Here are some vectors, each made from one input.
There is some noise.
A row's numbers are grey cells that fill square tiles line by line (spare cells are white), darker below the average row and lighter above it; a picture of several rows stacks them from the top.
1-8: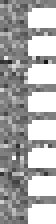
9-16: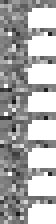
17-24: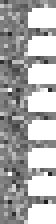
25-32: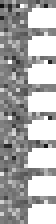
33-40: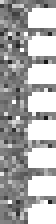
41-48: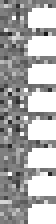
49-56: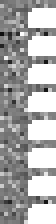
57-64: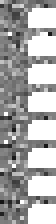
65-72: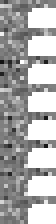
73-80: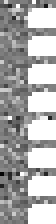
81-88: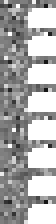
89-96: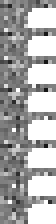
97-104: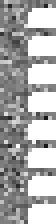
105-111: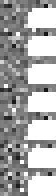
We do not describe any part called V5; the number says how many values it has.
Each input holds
a true/false value, together with either a point on a 6-point line, or a value of V5.
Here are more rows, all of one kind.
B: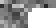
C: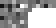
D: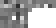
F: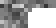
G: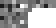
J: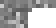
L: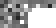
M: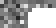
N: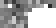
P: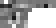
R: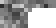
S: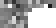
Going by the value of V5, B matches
F and R.
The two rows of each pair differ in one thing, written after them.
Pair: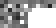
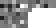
the value of V5
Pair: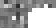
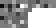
the true/false value
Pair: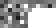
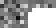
the value of V5
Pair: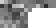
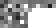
the value of V5
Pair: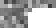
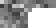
the true/false value
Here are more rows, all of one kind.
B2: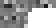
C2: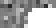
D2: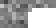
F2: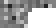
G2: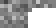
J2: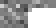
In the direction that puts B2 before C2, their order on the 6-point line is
B2, C2, F2, G2, D2, J2.
